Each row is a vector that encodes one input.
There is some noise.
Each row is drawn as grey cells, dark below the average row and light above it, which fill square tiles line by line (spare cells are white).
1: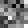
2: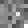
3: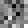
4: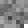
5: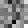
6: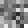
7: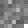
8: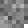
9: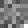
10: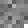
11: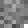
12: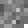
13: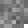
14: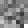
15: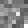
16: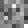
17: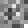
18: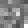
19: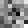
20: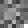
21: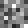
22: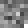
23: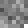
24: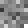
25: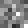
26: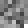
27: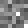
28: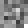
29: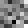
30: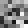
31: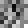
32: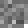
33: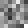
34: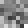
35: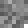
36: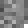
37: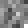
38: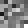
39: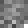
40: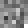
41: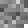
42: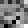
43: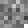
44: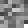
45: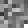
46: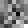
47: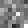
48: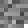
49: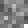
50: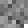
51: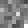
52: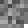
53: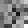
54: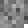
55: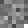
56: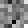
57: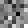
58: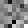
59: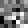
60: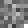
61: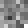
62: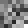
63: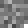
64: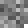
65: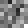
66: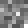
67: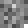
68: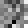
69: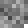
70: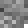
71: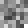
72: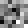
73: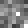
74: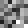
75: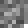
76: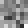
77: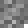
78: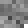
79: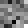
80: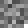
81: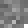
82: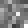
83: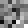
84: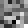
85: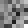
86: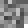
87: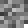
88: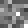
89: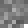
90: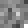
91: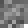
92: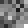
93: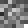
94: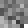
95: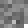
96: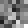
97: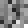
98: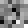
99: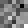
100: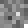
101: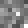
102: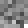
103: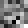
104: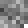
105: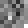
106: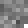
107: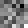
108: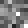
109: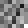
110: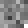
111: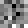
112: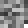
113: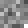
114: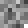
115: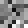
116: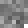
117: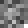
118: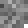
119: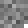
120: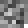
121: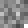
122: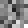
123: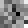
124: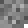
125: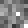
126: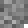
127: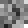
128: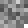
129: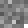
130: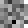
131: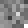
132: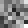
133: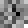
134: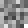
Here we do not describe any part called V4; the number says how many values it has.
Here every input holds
either a true/false value and two values of V4, or a list of up to two points on a 5-point line.
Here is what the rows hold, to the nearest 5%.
About 30% of them hold a true/false value and two values of V4. The rest are lists of up to two points on a 5-point line: about 5% of all rows are empty, 25% hold one and 40% two.
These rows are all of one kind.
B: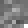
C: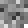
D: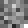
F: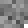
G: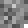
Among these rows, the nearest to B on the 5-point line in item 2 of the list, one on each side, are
C and F.
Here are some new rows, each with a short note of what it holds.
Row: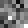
a true/false value and two values of V4
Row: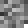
the empty list
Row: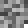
the empty list
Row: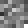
the empty list
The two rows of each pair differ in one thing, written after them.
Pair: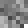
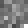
the place on the 5-point line in item 1 of the list
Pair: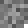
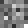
the place on the 5-point line in item 2 of the list
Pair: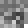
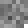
the place on the 5-point line in item 1 of the list
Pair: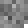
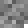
the place on the 5-point line in item 2 of the list
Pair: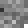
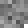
the place on the 5-point line in item 1 of the list
